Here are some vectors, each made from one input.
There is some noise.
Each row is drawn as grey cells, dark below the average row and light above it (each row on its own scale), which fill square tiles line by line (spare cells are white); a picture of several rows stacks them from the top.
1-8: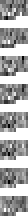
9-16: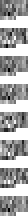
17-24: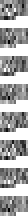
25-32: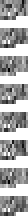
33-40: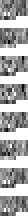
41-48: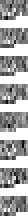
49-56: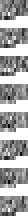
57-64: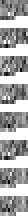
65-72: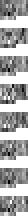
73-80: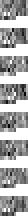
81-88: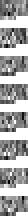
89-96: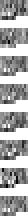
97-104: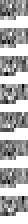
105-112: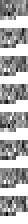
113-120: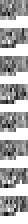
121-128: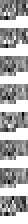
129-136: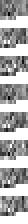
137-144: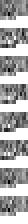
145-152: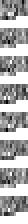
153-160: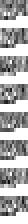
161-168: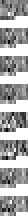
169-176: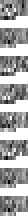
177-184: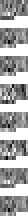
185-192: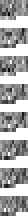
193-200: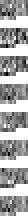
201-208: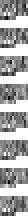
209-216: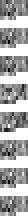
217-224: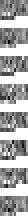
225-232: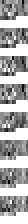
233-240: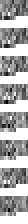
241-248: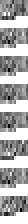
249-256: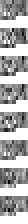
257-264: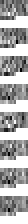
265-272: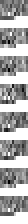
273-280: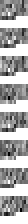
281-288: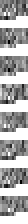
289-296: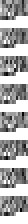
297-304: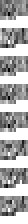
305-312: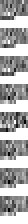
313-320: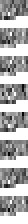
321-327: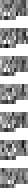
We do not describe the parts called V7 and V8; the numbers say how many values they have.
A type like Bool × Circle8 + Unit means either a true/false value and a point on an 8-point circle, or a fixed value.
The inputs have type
Bool × Line5 + V7 × V8.
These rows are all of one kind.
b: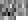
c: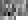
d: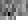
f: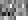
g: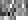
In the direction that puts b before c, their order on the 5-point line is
g, f, b, d, c.
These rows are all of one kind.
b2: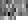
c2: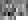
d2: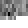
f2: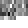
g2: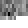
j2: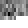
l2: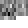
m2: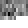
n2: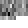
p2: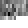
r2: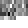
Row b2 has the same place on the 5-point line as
f2 and r2.
